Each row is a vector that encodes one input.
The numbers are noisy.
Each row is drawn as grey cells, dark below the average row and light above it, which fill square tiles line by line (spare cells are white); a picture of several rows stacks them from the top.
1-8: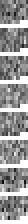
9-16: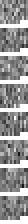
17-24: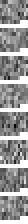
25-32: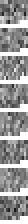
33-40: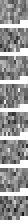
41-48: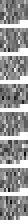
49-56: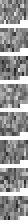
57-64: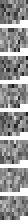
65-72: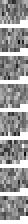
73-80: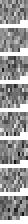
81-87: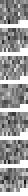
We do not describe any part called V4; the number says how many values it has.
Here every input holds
a point on a 5-point line, together with either a point on a 5-point line, or a true/false value and a value of V4.
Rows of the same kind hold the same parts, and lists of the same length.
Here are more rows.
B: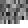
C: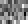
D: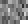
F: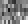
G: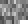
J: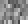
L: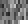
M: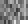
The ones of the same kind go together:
B, C, F, L, M
D, G, J

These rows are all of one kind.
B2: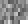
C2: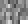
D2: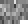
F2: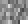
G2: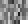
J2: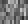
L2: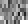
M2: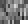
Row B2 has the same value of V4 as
G2 and M2.
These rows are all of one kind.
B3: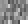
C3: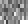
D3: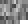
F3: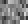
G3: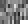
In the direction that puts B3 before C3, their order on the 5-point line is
G3, F3, D3, B3, C3.
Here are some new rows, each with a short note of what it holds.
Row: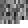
a point on each of two 5-point lines
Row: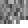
a point on each of two 5-point lines
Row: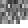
a point on each of two 5-point lines
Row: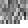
a point on a 5-point line, a true/false value and a value of V4
